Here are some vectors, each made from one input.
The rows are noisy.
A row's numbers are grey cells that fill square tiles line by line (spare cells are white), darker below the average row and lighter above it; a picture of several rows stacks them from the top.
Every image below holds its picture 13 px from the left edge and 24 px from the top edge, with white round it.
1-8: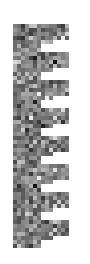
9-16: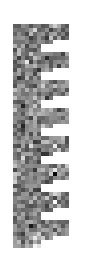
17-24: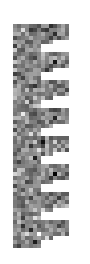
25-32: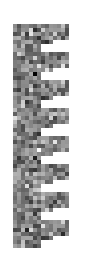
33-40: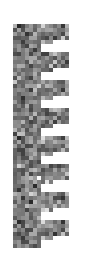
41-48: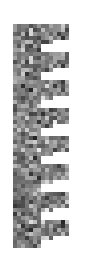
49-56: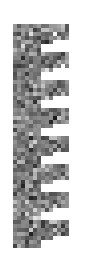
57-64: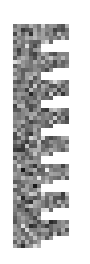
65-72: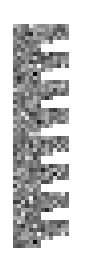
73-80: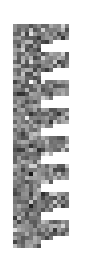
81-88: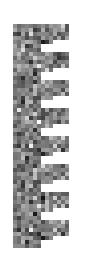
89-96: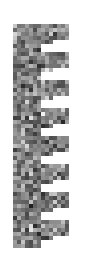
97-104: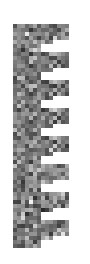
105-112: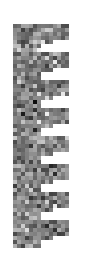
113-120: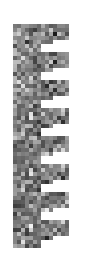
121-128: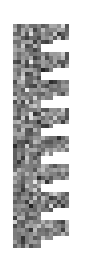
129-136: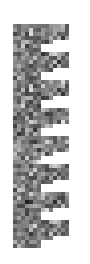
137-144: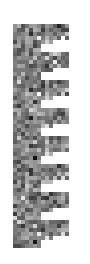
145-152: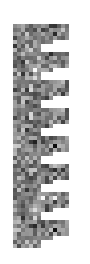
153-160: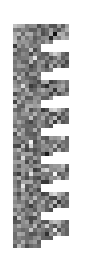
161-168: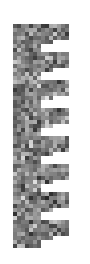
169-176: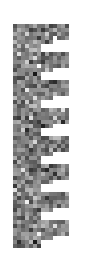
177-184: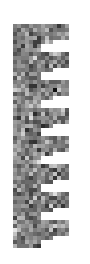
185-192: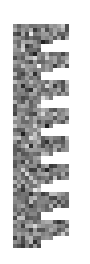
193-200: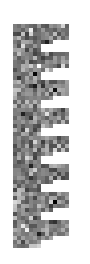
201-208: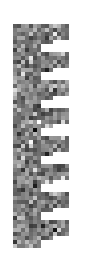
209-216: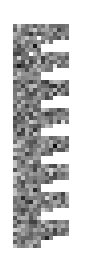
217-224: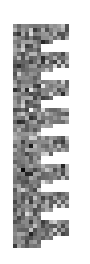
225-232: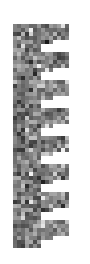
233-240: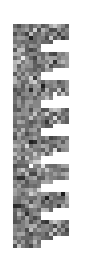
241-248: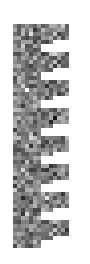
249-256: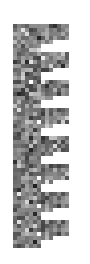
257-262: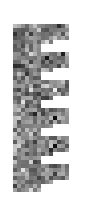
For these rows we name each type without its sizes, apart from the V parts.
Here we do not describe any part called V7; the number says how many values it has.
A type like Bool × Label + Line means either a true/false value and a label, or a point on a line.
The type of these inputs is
Bool × Label + (Circle + V7) × Line.
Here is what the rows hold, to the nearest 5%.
About 35% of them hold a label and a true/false value. The rest hold a point on a line, together with either a point on a circle, or a value of V7.
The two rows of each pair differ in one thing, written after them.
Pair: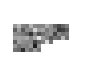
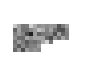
the place on the line
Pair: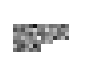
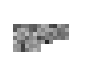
the place on the line
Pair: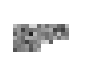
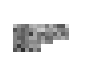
the place on the circle
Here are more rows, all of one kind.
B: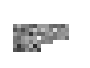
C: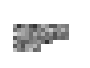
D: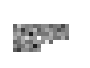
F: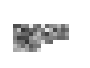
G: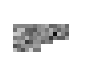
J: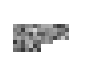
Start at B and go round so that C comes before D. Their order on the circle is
B, J, C, F, D, G.
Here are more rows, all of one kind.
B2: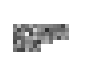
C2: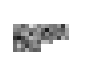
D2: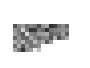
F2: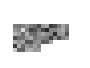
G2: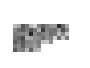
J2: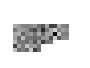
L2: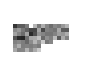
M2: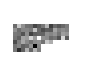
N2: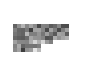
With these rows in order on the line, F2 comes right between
D2 and J2.
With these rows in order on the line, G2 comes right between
B2 and C2.
